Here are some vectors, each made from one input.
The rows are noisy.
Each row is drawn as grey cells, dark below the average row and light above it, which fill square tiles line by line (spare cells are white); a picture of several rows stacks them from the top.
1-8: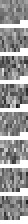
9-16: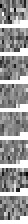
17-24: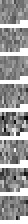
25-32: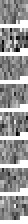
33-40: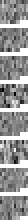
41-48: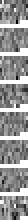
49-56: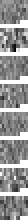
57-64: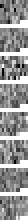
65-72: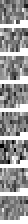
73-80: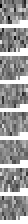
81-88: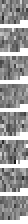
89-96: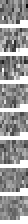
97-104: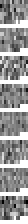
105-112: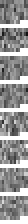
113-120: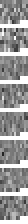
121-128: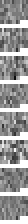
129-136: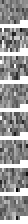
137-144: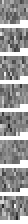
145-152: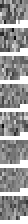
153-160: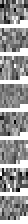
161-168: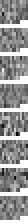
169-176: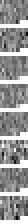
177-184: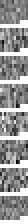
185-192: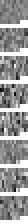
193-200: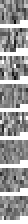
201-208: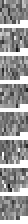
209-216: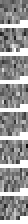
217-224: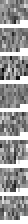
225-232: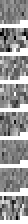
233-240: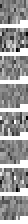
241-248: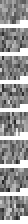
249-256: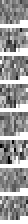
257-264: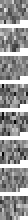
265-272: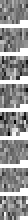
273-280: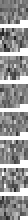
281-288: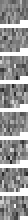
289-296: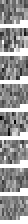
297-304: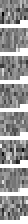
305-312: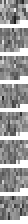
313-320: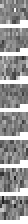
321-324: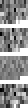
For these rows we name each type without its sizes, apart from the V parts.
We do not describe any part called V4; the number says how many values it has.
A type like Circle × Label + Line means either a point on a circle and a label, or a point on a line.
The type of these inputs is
(Bool × Bool × Bool + Label) × (Line + List(V4)) × Tree.
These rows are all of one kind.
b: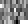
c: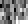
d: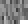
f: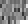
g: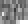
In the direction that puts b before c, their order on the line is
d, b, g, c, f.
